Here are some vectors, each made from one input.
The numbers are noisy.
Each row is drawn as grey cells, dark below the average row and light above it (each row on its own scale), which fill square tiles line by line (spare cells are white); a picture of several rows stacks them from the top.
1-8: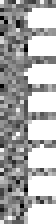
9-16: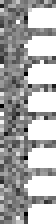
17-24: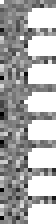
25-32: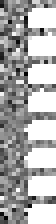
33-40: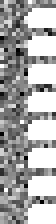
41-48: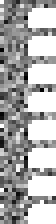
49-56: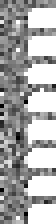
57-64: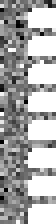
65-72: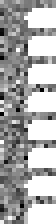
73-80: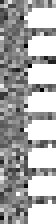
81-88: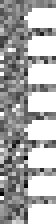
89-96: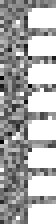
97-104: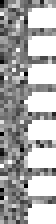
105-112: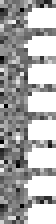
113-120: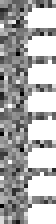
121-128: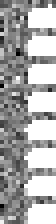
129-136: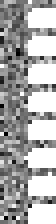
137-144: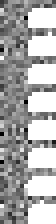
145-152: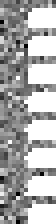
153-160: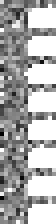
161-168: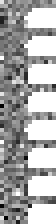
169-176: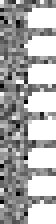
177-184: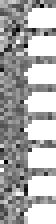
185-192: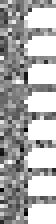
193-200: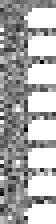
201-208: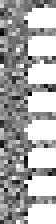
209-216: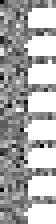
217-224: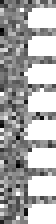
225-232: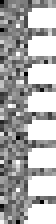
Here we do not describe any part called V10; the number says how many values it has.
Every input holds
either a point on a 9-point line and three true/false values, or two values of V10.
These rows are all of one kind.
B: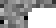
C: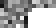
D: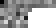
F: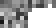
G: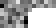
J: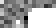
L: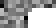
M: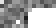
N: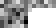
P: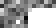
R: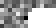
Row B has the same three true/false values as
J, L, M and P.
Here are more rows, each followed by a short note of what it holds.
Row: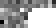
a point on a 9-point line and three true/false values
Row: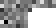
two values of V10
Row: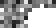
a point on a 9-point line and three true/false values
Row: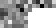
two values of V10
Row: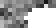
two values of V10
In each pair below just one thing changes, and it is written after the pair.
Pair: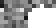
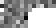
the place on the 9-point line
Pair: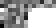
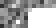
one of the three true/false values
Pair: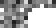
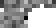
one of the three true/false values
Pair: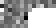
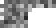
one of the three true/false values
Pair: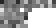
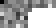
one of the three true/false values
